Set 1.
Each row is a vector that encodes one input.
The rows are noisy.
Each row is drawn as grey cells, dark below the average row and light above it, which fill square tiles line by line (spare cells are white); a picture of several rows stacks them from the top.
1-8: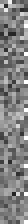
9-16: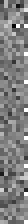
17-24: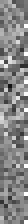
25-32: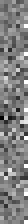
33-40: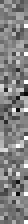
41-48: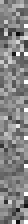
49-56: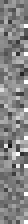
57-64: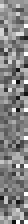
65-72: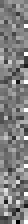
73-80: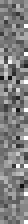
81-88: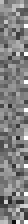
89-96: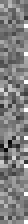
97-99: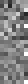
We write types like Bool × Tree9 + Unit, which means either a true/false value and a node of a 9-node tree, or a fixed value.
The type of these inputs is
Circle9 + Label6 + Line7.
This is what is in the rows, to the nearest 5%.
About 45% of them hold a point on a 9-point circle. About 20% of them hold one of 6 labels. The rest hold a point on a 7-point line.
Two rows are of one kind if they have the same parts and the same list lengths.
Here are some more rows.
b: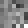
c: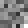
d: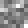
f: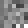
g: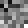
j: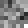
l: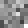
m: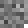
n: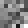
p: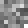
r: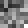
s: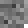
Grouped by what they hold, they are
b, f
c, g, m, n, r, s
d, j, l, p

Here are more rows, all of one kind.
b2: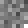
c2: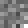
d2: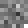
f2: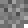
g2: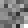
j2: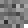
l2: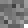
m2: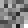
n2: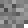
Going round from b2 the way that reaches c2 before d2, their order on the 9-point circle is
b2, c2, g2, m2, l2, j2, d2, n2, f2.
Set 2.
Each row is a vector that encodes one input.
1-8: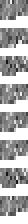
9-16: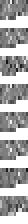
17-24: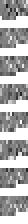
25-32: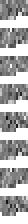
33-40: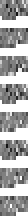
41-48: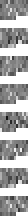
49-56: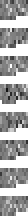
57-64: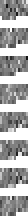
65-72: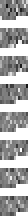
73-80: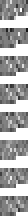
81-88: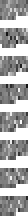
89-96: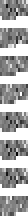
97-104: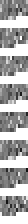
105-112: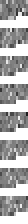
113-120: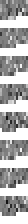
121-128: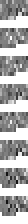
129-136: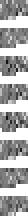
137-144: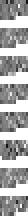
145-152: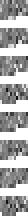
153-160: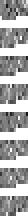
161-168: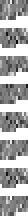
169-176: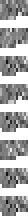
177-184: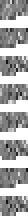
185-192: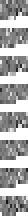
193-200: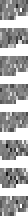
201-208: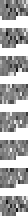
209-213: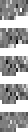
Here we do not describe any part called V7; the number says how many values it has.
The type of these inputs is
Bool × V7 + Line12.
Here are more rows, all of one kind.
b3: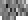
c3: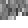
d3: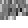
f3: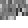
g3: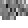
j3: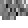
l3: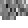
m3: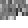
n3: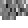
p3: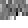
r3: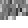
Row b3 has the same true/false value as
g3, j3, l3 and n3.
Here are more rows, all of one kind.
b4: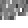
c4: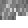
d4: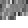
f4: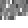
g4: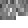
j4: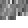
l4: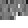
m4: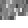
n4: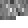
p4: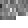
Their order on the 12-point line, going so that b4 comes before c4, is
j4, d4, f4, b4, m4, c4, p4, g4, n4, l4.
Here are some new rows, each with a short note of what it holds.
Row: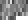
a point on a 12-point line
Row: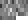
a point on a 12-point line
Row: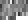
a point on a 12-point line
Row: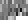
a true/false value and a value of V7
